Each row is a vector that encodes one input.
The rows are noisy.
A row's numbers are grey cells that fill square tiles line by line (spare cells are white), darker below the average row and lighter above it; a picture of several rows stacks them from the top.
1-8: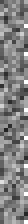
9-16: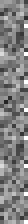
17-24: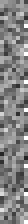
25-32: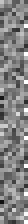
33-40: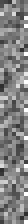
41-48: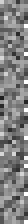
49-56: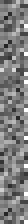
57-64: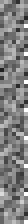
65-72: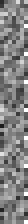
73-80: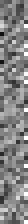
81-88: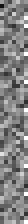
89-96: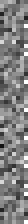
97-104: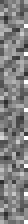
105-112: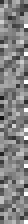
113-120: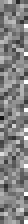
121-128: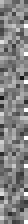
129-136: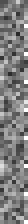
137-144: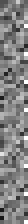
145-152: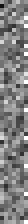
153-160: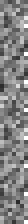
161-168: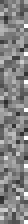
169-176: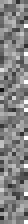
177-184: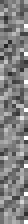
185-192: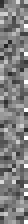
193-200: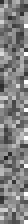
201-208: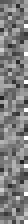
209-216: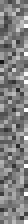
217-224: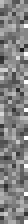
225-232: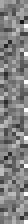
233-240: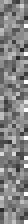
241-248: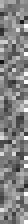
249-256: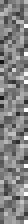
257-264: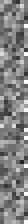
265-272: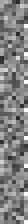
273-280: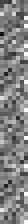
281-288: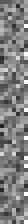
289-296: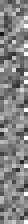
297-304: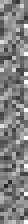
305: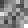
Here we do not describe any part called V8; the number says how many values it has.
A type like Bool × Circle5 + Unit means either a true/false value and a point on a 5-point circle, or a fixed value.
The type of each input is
Label9 × Label9 × V8 + Label12.
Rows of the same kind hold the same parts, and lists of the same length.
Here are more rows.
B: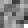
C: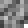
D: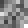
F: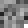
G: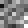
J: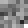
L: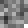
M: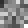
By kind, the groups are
B, C, F, J
D, G, L, M

